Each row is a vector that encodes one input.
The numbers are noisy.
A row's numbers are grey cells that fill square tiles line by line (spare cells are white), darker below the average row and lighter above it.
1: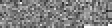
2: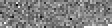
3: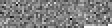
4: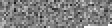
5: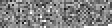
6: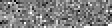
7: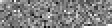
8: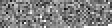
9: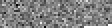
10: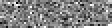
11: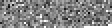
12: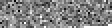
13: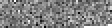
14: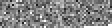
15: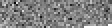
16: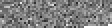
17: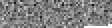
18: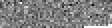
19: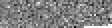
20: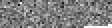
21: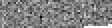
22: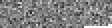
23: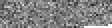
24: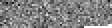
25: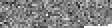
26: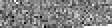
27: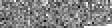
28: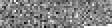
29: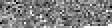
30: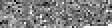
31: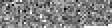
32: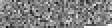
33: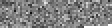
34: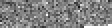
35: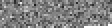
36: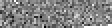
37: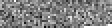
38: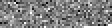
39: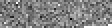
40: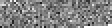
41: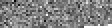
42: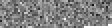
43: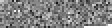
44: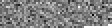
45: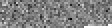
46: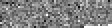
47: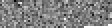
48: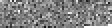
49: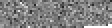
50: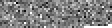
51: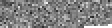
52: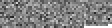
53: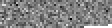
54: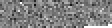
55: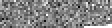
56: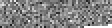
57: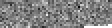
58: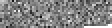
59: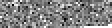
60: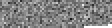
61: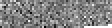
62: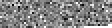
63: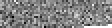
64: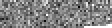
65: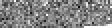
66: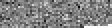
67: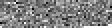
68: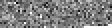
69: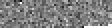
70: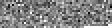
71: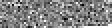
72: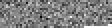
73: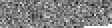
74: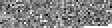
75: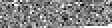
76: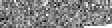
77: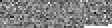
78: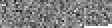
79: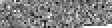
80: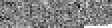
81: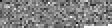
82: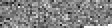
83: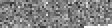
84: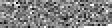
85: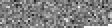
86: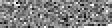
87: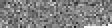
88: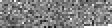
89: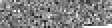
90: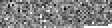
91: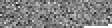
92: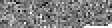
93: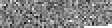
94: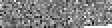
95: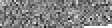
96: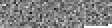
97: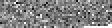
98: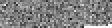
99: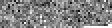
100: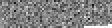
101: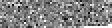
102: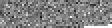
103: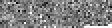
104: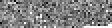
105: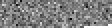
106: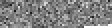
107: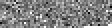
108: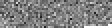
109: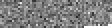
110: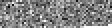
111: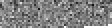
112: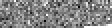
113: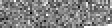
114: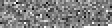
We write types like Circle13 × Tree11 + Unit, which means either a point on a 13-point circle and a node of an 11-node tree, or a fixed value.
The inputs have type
(Bool × Circle6 + Unit) × (Line4 + List2(Line5)).
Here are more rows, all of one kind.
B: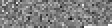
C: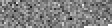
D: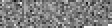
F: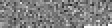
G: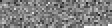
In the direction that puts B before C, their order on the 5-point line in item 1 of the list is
D, F, G, B, C.
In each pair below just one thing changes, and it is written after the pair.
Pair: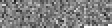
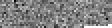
the place on the 6-point circle
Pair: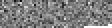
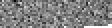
the place on the 5-point line in item 1 of the list
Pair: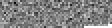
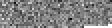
the place on the 5-point line in item 1 of the list
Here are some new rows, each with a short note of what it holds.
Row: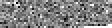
a point on a 4-point line
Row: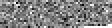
a point on a 4-point line
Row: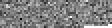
a point on a 6-point circle and a true/false value, together with a list of one item
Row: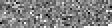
a point on a 6-point circle, a point on a 4-point line and a true/false value
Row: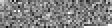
a list of two items
